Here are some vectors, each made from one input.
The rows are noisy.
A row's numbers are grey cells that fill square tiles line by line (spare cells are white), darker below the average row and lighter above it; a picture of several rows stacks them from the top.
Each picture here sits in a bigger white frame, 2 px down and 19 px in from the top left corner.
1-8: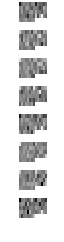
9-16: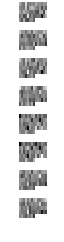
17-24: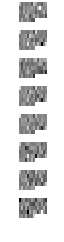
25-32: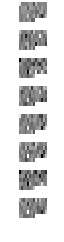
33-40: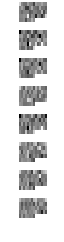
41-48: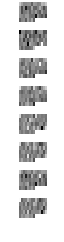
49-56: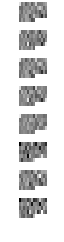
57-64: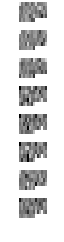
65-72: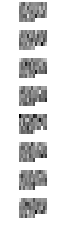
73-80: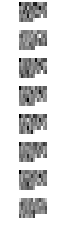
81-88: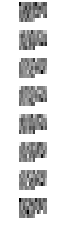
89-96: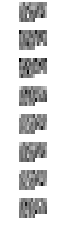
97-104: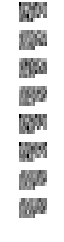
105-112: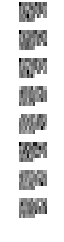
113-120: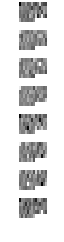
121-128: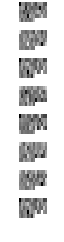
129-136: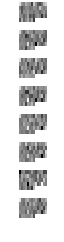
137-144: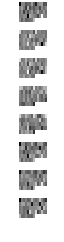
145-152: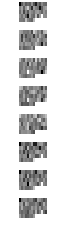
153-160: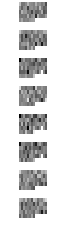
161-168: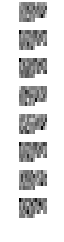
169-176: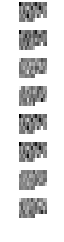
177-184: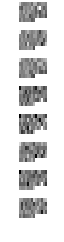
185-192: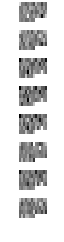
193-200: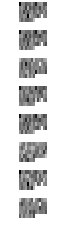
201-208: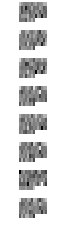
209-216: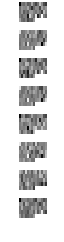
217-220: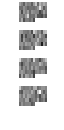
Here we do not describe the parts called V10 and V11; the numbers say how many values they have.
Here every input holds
a value of V10, together with either one of 5 labels, or a true/false value and a value of V11.
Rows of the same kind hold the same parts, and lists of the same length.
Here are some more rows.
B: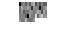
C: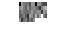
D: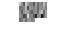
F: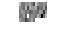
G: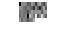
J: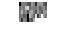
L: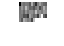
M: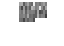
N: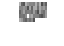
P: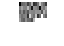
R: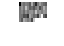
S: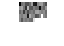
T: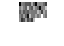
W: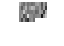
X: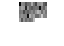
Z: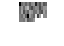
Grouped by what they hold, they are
B, C, G, J, L, P, R, S, T, X, Z
D, F, M, N, W

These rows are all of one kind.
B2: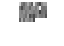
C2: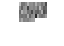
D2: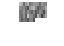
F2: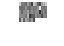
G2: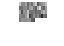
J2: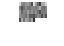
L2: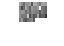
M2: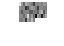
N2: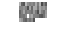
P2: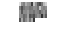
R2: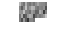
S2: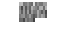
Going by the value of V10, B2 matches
F2, J2 and P2.
